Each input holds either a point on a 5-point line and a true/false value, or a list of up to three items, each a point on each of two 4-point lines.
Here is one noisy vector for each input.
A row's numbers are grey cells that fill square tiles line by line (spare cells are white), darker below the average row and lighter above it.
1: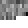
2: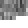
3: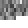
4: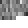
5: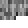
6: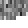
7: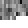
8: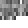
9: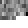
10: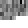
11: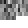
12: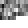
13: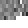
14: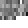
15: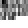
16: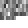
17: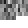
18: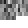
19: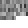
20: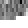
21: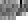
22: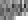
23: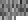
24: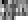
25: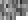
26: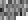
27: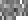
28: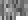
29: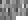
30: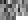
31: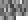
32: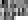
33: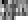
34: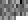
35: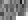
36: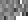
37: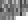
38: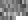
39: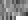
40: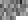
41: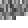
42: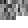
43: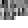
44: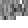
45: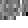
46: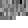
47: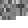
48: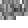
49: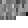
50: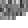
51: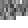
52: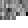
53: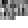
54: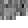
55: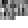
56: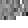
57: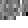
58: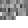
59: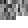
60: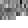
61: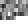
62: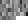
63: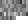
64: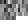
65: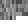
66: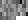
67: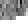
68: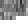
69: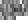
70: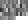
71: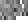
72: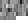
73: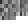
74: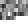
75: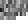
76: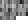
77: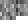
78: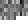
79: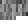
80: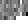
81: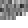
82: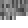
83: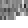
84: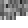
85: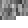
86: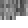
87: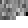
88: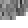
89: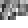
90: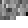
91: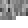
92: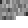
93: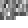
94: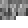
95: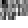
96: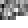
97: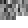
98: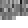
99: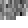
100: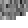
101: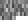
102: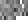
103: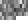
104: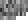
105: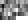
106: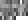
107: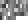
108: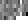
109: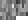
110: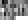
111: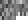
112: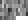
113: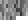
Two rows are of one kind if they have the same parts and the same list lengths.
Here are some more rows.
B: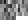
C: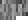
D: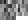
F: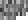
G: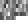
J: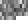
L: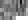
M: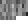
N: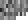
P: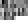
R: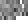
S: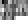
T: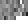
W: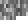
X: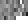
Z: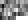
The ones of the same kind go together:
B, D
C, L, M, W
F, N
G, P, S, Z
J, R, T, X

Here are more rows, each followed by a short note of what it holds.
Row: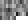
a list of three items
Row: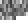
a list of one item
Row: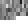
a list of three items
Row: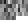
the empty list
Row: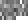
a list of one item
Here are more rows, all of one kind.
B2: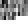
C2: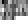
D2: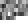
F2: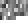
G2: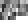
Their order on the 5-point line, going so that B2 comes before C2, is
G2, B2, D2, F2, C2.
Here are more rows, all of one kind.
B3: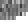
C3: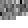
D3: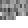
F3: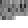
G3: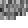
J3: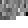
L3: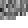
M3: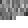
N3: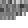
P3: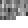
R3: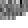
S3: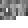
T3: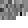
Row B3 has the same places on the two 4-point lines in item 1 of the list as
G3, L3, N3 and R3.
